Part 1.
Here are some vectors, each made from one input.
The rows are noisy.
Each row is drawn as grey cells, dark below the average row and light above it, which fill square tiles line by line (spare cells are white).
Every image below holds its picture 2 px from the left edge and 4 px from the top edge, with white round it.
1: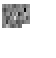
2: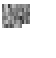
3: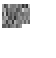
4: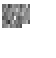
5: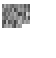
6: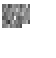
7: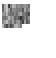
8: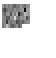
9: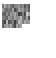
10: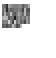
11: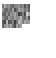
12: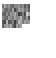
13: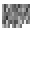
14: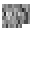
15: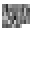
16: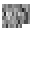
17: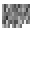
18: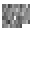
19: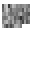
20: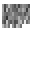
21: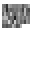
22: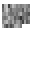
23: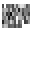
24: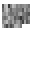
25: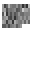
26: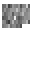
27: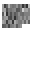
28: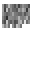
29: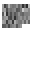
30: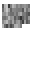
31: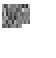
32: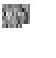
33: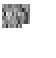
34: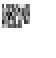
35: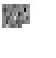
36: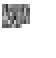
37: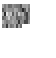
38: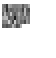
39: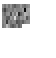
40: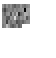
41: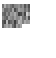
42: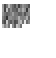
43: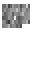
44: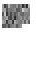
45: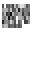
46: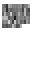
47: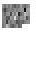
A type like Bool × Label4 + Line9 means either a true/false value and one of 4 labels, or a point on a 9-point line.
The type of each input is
Tree8 + Unit.
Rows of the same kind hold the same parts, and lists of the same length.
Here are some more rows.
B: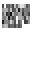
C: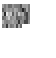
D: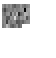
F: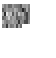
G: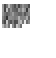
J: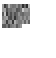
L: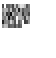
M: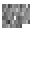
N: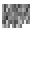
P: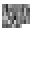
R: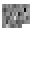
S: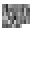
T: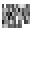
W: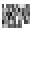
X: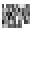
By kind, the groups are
B, L, T, W, X
C, D, F, G, J, M, N, P, R, S

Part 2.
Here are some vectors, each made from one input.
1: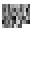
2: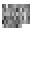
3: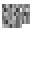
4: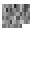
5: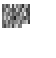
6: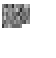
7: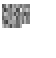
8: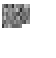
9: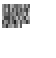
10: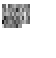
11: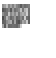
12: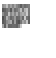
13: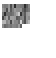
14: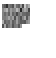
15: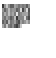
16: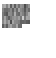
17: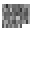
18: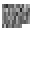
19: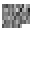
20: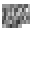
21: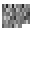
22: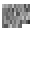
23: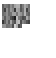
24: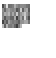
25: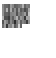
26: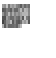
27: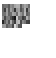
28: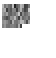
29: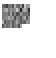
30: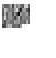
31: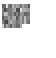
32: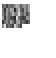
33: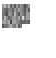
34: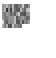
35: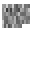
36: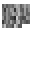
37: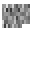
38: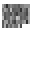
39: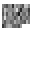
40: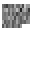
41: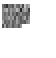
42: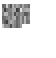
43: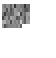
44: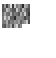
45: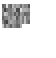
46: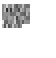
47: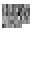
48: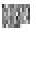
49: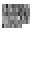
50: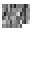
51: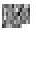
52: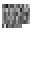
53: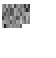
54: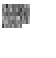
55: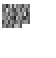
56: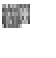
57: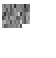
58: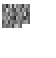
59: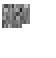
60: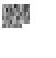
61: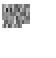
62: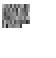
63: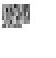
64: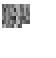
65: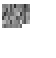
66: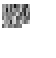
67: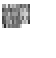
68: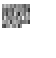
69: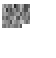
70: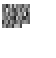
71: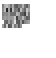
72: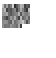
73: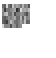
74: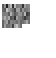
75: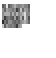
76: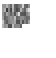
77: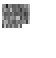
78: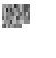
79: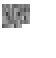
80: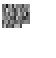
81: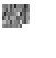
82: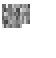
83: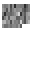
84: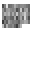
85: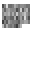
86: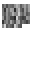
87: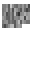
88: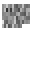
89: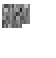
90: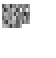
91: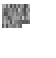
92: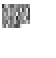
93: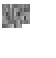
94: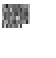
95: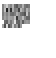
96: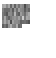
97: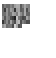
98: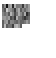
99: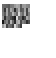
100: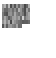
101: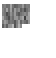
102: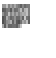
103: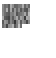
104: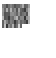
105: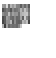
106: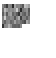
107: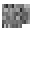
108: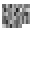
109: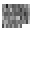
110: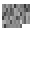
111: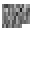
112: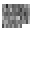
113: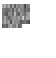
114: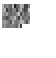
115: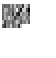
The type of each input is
Line13.
